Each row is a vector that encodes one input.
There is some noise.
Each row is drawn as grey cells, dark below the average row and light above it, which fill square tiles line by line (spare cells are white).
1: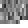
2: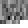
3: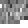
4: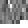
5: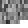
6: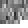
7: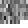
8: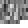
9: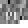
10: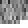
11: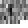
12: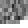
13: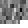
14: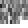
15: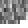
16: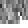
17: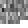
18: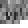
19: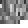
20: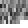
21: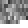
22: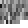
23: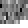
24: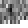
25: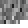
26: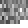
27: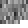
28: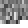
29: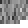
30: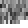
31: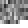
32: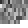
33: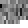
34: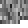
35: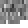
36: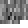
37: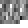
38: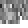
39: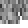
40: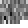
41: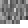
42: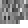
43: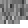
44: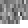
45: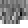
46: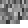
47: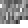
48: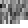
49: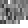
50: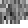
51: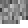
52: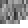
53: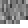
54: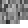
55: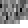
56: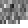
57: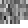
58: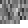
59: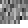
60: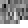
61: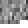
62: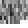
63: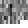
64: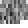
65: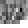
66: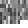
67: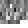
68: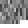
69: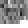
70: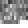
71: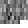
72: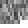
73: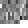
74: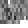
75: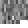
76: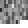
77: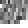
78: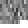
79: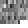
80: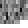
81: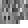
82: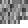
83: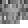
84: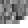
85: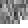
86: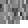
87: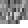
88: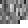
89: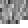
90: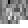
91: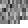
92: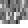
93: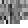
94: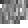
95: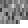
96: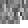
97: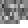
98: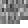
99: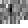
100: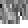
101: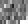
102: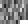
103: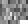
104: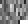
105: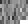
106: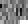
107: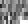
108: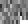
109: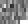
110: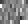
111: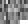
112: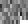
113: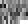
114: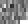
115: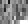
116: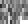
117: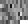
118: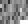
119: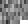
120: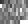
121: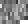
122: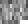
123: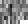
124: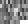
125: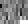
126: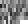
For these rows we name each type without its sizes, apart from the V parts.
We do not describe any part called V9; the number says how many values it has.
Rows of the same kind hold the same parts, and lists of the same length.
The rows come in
2 kinds.
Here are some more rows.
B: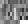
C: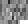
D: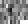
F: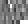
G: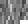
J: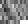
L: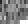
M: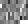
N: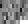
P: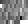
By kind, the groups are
B, C, F, G, J, L, M, N, P
D

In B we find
a label, four true/false values and a value of V9.
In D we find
a label and a value of V9.
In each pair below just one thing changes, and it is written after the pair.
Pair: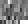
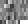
one of the four true/false values
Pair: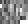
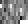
the value of V9
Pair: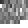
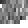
the value of V9
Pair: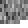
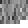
one of the four true/false values
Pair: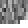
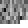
one of the four true/false values
